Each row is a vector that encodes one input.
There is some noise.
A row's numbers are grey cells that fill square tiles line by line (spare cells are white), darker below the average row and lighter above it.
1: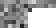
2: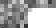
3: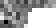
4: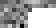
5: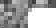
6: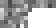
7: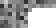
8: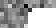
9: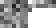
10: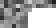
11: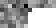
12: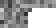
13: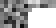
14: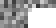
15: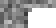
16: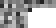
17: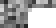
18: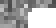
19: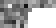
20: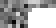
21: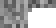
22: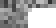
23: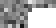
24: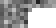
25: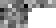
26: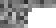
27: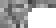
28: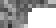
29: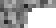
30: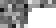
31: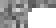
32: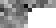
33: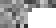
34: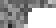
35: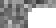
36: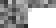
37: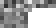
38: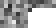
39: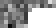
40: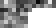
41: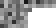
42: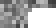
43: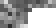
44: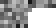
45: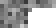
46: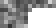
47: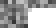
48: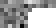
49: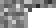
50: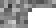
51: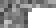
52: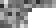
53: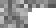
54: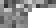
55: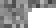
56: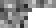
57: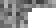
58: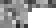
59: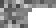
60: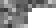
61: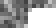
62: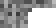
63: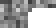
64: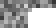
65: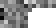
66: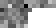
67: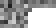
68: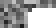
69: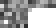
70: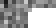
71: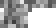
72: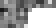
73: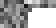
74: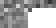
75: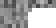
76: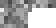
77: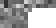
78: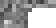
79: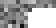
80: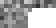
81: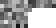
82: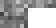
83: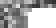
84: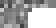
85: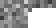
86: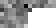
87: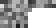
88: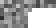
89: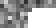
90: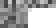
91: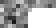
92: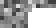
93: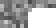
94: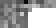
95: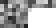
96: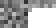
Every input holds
a point on a 9-point circle and a true/false value, together with either a point on a 9-point circle, or a fixed value.
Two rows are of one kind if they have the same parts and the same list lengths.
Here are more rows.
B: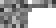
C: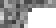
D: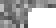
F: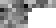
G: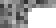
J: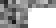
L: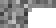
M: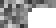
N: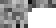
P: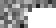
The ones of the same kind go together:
B, C, G, J, L, M, P
D, F, N

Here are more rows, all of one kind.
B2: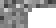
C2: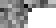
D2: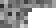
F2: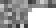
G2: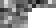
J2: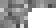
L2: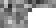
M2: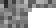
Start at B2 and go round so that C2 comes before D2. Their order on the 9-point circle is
B2, C2, G2, D2, L2, J2, F2, M2.
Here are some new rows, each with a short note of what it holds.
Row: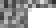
a point on each of two 9-point circles and a true/false value
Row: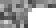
a point on a 9-point circle and a true/false value
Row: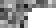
a point on each of two 9-point circles and a true/false value
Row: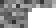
a point on each of two 9-point circles and a true/false value
